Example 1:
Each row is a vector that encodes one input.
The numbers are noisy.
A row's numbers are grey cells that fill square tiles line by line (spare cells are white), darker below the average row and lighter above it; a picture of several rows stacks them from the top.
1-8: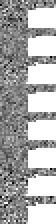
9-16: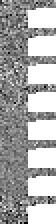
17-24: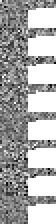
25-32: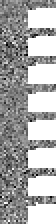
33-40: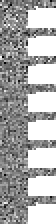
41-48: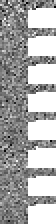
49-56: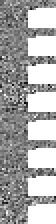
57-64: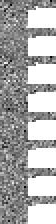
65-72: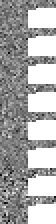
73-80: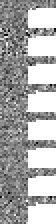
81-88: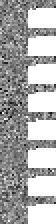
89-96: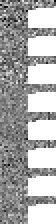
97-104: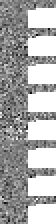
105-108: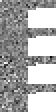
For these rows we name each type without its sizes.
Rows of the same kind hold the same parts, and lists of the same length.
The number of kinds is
2.
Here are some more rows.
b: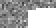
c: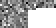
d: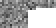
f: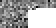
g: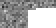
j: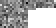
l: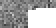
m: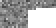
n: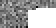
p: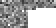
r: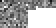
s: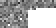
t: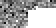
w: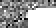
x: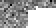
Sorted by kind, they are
b, c, d, f, g, j, l, m, n, p, s, w
r, t, x

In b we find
a point on a line and four true/false values.
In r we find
a point on a line.
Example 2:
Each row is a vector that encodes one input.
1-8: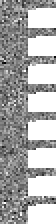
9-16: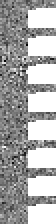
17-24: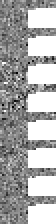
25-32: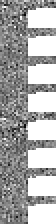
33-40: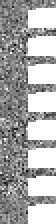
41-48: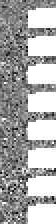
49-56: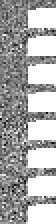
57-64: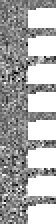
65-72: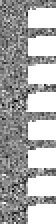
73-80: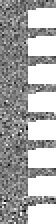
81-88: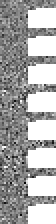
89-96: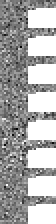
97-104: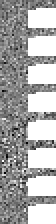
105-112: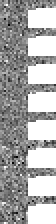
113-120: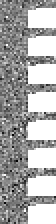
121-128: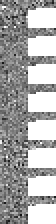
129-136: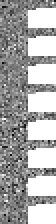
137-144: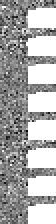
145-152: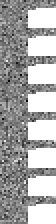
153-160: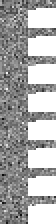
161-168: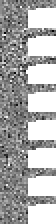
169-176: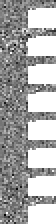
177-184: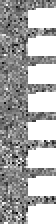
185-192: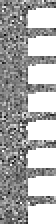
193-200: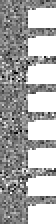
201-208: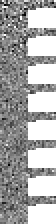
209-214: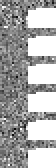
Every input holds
either a point on a 9-point line, or a point on a 17-point line.
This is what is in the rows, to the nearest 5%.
About 25% of them hold a point on a 9-point line. The rest hold a point on a 17-point line.
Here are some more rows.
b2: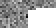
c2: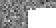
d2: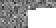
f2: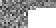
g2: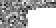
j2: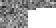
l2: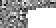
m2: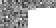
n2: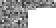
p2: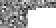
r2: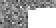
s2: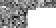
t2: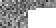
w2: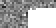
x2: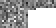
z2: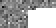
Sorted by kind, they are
b2, c2, d2, f2, j2, m2, n2, r2, t2, w2, x2, z2
g2, l2, p2, s2

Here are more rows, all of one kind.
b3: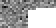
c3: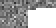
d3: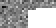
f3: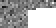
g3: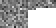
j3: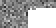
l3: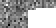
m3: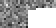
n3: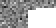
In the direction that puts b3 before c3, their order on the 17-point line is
m3, l3, j3, n3, b3, d3, f3, c3, g3.
